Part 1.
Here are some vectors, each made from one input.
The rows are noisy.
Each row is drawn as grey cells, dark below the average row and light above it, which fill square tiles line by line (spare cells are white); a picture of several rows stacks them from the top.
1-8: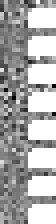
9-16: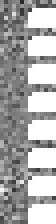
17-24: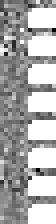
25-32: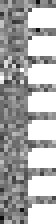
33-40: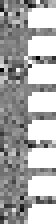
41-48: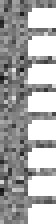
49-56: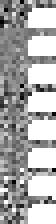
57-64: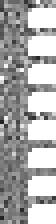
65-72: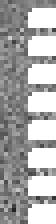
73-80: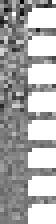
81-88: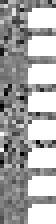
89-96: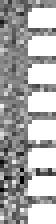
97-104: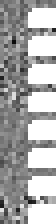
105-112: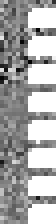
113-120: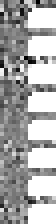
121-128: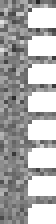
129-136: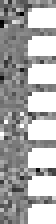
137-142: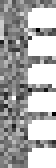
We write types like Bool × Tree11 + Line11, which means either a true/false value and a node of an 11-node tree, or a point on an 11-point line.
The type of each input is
Label11 × Label11 + Unit.
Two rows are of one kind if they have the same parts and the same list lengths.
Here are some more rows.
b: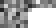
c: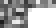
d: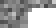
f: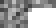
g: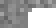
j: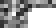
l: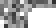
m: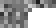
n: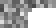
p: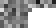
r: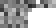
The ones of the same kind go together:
b, f, j
c, d, g, l, m, n, p, r

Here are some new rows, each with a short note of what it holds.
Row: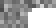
two labels (each one of 11)
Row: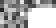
a fixed value
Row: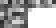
two labels (each one of 11)
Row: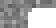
two labels (each one of 11)
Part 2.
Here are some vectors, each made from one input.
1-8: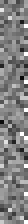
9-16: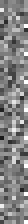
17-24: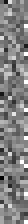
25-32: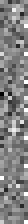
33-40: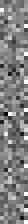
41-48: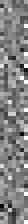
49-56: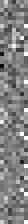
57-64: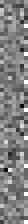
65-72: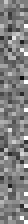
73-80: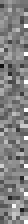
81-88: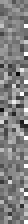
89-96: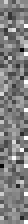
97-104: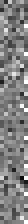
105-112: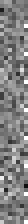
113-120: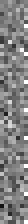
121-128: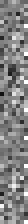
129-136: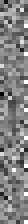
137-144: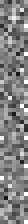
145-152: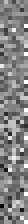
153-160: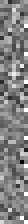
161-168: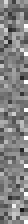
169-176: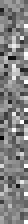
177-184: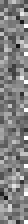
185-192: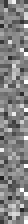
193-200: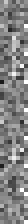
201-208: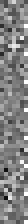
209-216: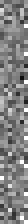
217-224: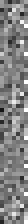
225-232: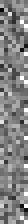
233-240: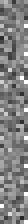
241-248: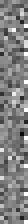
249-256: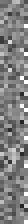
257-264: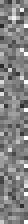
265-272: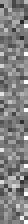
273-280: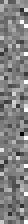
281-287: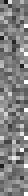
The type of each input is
(Bool × Bool × Bool × Bool + Unit) × Tree12.
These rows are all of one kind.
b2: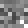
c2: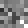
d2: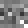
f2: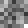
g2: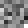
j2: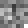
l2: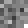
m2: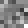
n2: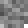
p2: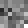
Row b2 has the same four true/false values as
c2 and m2.
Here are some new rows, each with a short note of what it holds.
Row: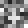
a node of a 12-node tree
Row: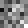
a node of a 12-node tree
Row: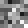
a node of a 12-node tree
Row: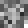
a node of a 12-node tree
